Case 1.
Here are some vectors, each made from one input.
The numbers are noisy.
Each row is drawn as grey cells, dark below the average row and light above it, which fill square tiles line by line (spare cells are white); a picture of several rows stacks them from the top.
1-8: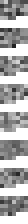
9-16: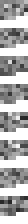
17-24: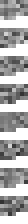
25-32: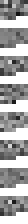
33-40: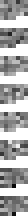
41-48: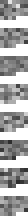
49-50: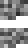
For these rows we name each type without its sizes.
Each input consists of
a node of a tree.
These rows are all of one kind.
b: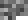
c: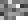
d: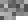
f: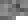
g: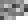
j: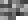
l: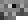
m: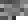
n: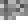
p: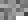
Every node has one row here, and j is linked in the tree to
b.
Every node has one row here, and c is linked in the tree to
n.
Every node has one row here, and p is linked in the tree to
f and n.
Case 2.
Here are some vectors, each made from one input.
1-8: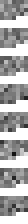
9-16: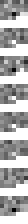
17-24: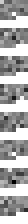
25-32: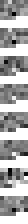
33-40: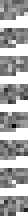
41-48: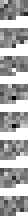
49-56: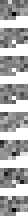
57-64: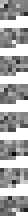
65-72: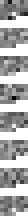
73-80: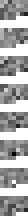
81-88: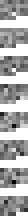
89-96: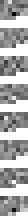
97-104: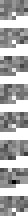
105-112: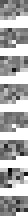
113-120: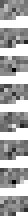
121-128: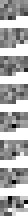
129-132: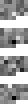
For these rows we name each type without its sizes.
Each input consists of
either a fixed value, or four true/false values.
